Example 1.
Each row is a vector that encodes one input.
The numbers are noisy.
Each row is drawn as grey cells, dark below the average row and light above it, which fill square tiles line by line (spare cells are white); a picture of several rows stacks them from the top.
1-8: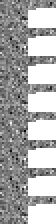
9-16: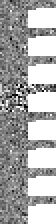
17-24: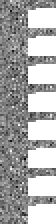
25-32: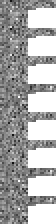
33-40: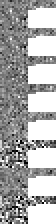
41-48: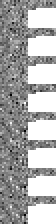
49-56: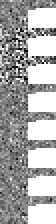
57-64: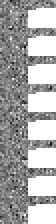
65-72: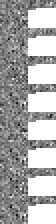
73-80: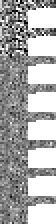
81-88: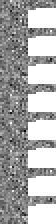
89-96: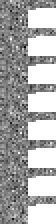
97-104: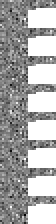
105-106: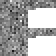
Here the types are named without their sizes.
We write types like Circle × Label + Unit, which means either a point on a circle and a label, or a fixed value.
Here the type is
Bool × Bool × Bool + Unit.
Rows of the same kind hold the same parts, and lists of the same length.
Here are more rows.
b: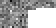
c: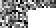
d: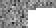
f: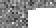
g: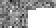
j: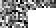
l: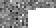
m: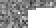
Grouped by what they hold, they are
b, d, f, g, l, m
c, j

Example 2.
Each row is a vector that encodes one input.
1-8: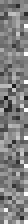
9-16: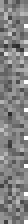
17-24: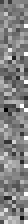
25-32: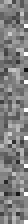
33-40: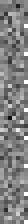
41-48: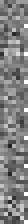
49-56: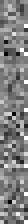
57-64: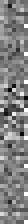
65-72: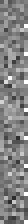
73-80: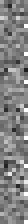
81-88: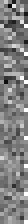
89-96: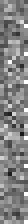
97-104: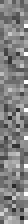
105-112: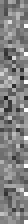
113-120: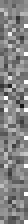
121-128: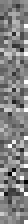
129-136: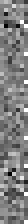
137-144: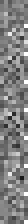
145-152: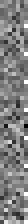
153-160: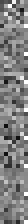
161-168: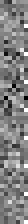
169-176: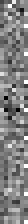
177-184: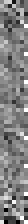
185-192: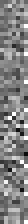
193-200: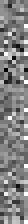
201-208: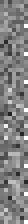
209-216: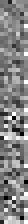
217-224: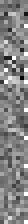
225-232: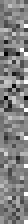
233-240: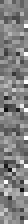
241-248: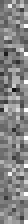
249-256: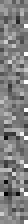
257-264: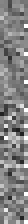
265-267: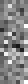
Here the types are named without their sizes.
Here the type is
Circle.
